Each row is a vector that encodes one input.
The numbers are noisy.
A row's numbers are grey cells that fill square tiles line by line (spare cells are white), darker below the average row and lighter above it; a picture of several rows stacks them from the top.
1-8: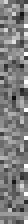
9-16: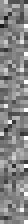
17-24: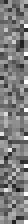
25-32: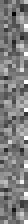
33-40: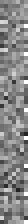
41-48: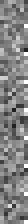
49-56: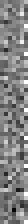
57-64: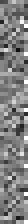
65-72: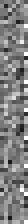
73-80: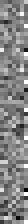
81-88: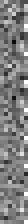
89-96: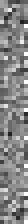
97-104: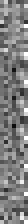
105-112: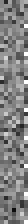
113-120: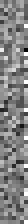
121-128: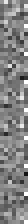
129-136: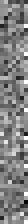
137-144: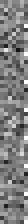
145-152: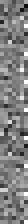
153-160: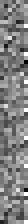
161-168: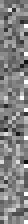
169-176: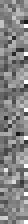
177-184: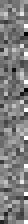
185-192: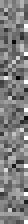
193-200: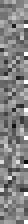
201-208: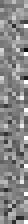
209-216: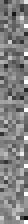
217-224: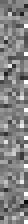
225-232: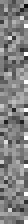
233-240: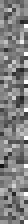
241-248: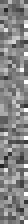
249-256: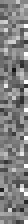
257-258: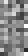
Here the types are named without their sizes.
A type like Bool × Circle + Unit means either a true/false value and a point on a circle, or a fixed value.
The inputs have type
Bool × Circle + Label.
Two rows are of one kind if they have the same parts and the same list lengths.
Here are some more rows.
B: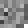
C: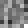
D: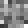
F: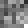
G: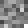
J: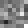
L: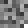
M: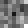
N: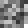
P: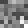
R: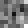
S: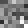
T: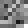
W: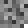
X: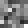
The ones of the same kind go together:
B, C, F, G, J, L, M, P, R, S, W
D, N, T, X

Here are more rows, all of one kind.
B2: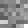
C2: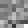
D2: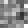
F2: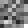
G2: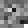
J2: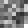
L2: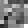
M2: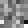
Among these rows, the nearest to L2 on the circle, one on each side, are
D2 and M2.
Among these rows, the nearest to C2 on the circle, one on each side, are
B2 and G2.
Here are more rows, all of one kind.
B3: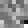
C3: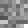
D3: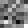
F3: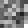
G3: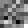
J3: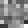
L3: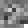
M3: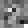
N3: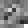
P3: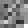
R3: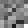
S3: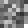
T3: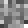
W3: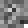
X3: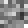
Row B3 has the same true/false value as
C3, J3, T3 and X3.
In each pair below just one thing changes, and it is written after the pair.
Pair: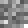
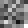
the true/false value
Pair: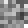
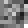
the true/false value
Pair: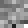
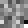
the place on the circle
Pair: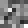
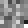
the true/false value
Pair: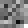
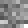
the true/false value
